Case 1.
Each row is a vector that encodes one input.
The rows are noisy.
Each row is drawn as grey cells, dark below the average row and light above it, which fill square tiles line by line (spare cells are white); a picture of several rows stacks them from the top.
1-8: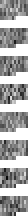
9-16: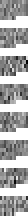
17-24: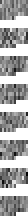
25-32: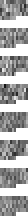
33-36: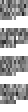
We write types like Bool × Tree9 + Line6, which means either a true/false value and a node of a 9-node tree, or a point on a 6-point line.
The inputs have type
Bool × Circle6.
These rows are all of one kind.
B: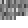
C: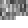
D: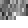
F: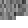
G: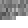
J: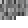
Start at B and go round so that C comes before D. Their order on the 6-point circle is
B, J, C, F, D, G.
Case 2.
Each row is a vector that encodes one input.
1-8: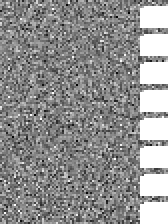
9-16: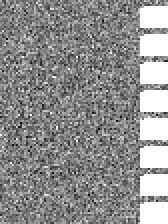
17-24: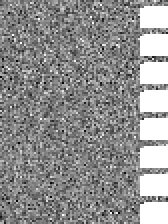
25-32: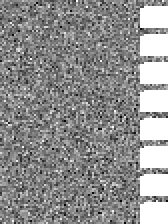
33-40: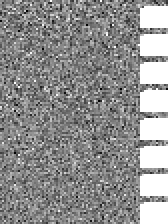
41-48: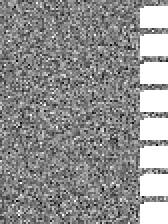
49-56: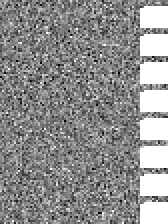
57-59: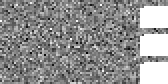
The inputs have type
Label5 × (Tree8 + Unit).
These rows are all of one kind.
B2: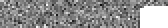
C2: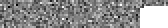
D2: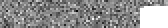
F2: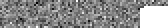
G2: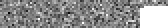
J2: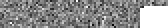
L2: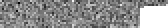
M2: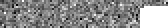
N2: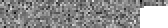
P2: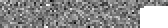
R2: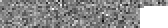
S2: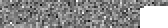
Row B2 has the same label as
F2, J2, P2 and S2.
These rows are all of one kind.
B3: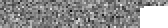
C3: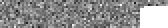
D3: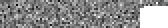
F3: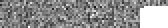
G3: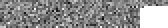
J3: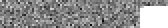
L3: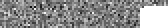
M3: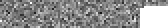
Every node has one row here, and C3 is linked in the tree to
B3, G3 and M3.
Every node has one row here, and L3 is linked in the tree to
M3.
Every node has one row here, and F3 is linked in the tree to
B3.
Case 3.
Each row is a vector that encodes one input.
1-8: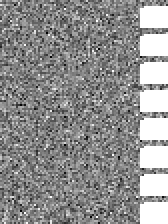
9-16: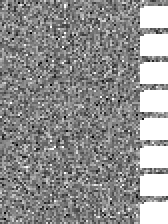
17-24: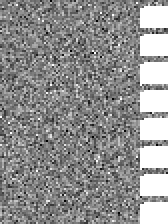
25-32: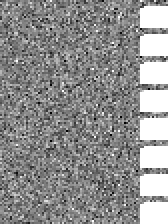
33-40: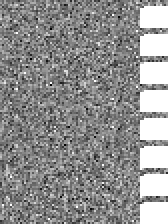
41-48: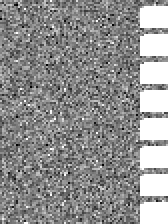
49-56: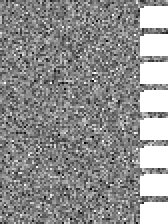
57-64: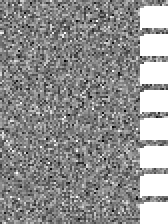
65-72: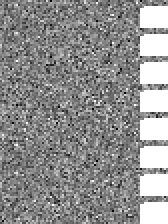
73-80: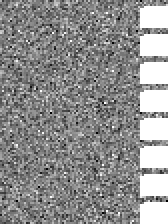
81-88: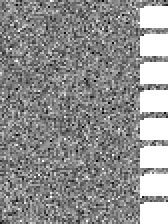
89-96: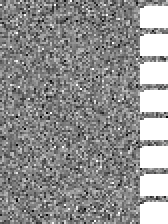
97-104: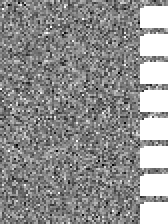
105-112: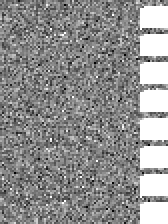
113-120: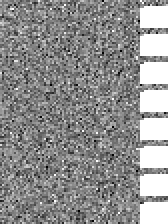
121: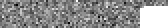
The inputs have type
Label9 × (Tree15 + Unit).
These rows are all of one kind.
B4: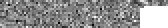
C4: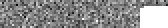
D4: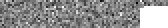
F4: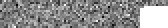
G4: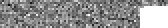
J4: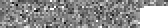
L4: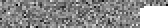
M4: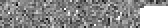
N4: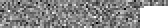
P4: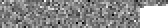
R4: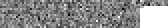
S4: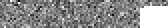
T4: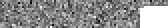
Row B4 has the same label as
G4 and P4.
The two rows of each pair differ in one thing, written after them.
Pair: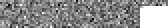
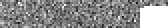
the node of the tree
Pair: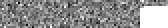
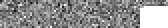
the label
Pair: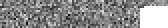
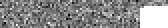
the node of the tree
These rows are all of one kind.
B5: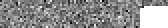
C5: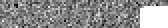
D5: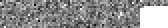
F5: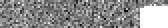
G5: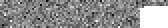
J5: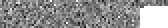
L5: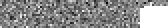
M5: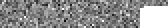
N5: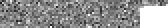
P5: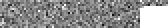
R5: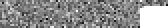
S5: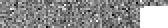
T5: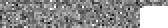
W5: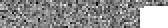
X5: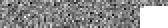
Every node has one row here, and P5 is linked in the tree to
S5.
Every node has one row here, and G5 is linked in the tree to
F5, J5 and S5.
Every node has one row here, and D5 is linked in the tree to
S5.
